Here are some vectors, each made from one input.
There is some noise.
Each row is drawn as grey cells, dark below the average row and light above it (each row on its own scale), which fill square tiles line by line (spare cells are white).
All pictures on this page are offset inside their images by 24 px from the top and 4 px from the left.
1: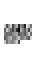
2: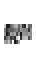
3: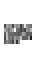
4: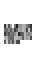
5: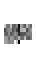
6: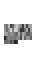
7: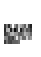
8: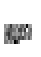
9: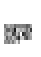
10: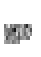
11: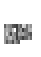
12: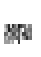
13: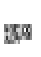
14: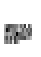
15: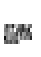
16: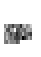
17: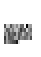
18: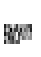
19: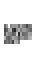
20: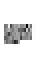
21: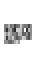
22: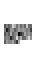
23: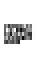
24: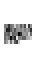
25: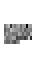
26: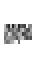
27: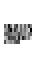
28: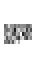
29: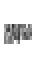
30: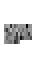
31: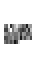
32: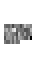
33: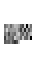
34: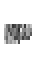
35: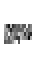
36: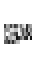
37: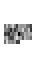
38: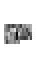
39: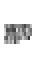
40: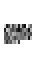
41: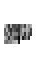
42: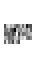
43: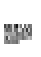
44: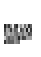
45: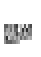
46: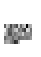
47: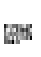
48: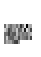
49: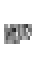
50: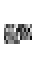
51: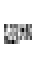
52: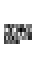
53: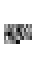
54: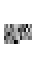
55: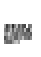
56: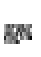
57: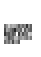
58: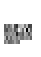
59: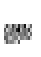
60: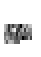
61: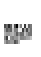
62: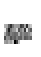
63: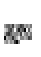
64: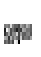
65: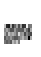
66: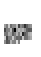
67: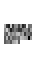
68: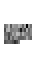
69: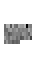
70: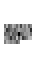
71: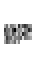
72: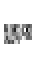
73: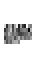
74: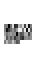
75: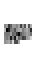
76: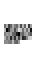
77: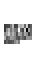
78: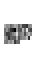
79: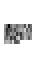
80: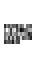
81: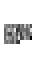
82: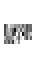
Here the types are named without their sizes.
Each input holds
a label, together with either a label, or three true/false values.
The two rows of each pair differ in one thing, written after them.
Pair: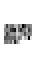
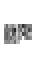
the label
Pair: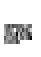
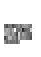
the label
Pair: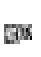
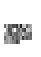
the label
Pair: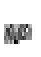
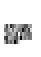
the label
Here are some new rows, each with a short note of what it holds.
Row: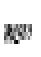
two labels
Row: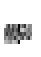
a label and three true/false values
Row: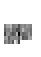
a label and three true/false values
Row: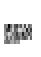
two labels
